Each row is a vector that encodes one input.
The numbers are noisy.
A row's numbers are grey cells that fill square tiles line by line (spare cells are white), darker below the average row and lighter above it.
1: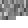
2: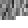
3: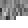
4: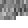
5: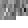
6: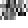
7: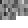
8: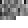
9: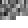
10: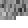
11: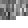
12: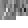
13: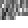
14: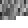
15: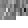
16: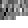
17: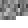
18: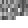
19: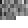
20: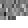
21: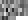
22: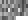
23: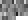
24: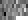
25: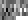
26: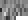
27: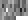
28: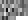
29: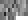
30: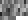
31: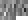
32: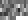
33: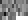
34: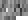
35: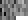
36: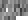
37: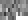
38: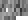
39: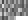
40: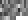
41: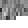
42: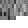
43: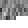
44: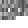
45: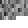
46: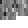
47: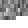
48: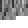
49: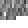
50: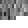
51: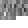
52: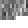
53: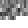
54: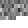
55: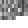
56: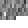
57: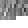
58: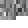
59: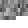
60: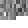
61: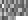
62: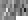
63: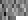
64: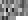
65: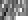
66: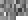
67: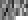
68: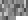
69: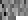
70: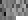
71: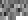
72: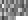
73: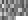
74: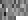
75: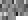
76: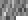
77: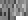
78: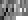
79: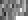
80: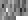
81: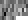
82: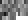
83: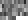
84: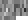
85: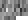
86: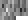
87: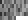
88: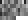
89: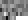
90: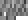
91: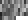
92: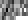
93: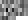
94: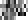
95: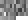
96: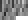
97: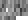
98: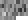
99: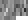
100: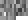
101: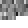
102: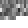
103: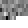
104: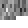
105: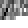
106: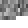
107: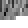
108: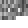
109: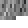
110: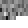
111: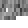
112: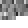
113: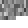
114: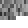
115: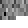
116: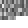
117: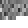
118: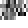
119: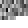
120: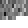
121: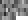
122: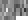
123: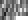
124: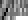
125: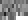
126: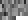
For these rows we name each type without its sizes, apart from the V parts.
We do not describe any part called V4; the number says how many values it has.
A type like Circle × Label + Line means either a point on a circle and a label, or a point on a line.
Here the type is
List(Line × V4).
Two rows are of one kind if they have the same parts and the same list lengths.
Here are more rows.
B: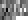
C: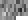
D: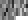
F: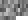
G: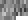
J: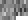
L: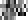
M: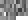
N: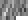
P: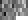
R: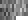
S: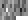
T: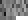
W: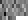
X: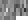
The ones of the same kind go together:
B, D, P, R, T, W
C, F, G, J, M, N, S, X
L

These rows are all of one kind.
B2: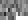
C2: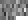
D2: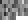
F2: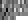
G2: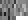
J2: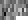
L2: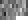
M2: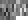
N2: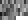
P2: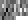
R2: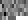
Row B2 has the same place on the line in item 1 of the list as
D2 and R2.
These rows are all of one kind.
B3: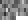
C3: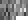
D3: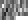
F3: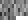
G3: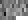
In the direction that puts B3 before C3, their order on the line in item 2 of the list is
B3, G3, C3, D3, F3.
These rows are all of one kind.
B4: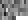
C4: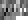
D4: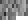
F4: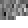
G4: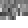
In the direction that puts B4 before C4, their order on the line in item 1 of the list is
G4, B4, D4, F4, C4.
